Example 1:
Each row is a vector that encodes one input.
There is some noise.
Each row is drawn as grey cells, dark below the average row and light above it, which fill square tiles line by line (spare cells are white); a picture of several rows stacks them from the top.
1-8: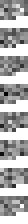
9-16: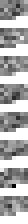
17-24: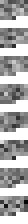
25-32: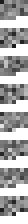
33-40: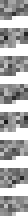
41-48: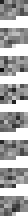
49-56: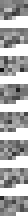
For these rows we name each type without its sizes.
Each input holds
a label, together with either a fixed value, or three true/false values.
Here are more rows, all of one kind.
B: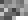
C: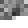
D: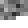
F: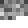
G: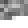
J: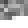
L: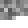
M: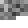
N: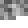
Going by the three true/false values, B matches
G and J.
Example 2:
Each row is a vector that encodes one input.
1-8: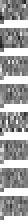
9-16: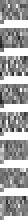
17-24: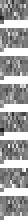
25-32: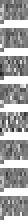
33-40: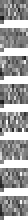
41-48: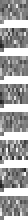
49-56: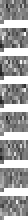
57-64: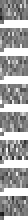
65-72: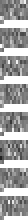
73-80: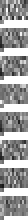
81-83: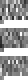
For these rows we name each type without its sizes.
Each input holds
a list of points on a circle.
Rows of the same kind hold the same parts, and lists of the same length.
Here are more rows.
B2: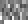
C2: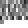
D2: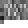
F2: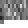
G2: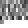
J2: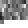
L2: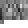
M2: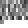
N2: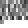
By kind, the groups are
B2
C2, G2, M2, N2
D2, F2, J2, L2

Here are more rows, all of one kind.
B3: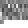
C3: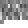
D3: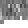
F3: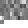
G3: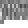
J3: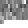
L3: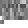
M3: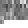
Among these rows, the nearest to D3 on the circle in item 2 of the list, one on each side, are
B3 and C3.
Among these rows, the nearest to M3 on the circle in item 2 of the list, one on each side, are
G3 and L3.
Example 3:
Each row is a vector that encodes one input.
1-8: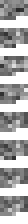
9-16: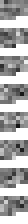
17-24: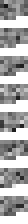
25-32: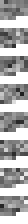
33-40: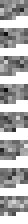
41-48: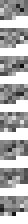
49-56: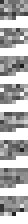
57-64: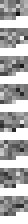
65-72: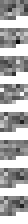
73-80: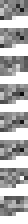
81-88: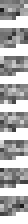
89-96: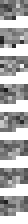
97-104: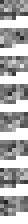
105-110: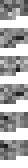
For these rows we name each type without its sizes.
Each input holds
either a label, or three true/false values.
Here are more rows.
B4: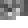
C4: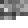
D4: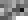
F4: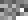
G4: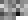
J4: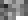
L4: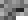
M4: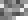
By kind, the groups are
B4, D4, J4, L4
C4, F4, G4, M4

